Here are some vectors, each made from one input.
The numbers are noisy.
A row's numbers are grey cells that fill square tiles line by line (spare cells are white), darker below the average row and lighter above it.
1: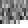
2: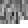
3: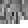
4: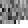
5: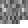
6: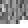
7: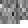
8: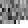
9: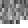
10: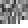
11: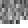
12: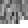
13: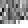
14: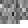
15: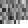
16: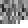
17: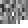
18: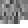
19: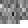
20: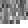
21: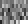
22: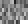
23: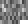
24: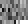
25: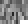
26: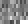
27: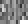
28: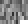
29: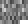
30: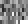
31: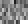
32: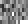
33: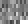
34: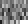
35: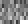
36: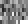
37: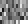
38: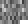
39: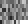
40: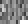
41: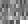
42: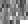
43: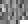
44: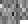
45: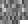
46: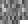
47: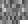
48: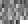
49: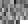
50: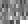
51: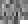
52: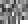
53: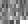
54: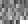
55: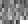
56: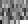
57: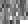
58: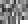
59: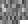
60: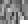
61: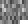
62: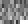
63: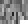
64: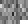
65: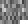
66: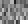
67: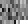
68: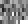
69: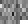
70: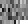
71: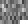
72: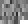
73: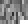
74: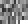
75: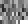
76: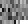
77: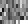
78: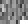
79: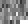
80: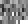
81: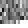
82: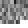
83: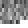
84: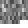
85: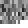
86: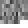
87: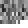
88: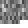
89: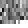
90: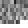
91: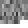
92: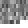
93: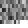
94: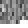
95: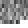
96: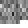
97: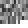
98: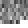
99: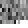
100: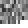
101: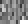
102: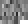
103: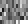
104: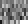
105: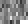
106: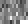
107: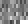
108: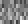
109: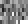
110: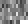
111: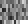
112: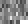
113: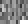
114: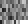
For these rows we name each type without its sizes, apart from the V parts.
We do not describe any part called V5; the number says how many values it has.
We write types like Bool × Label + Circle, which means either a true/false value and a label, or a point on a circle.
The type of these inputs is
Bool × (Line + V5).
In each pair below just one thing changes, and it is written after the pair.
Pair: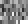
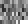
the place on the line
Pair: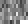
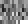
the true/false value
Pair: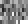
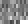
the true/false value
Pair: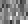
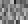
the place on the line
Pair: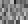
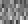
the place on the line
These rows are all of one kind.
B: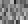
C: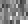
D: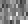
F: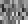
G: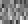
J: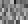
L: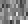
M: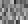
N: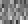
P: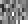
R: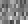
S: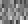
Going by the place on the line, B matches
J and M.
